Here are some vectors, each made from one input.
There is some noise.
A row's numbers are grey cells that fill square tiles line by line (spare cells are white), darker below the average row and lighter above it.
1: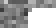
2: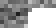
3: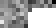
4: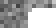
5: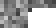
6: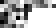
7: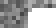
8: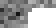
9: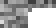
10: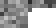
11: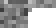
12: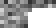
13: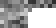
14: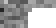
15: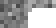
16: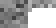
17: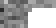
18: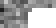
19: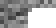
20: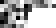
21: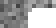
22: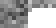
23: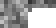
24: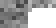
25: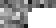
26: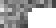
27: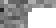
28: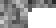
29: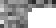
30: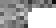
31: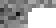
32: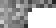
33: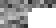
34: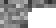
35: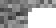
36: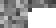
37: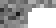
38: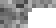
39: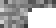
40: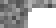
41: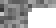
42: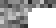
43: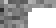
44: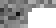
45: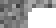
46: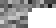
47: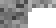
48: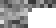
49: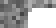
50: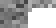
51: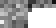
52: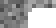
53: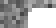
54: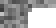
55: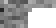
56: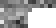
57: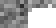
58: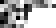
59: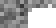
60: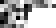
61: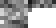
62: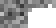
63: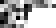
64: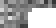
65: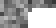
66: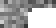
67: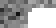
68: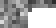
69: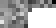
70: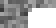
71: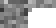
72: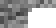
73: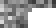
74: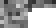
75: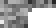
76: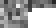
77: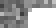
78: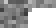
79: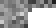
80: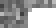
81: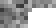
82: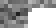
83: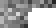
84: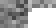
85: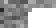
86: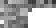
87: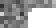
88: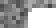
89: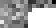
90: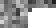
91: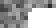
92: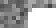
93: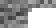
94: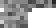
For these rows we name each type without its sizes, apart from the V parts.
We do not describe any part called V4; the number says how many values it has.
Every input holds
a list of items, each a point on a line and a value of V4.
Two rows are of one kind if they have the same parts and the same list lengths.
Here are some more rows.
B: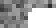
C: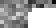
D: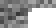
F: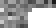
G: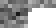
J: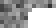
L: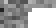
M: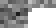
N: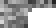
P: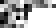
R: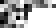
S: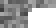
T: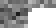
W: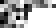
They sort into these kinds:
B, D, G, J, L, M, S, T
C, F, N
P, R, W

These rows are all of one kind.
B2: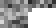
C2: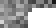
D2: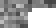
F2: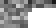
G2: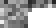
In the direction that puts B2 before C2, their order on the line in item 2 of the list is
B2, G2, D2, C2, F2.
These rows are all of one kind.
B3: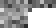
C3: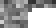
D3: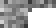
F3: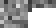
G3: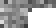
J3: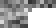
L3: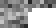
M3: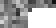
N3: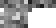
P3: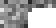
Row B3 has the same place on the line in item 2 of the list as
C3 and M3.
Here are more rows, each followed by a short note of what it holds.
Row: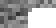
a list of one item
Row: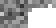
a list of one item
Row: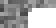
a list of one item
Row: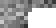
a list of two items
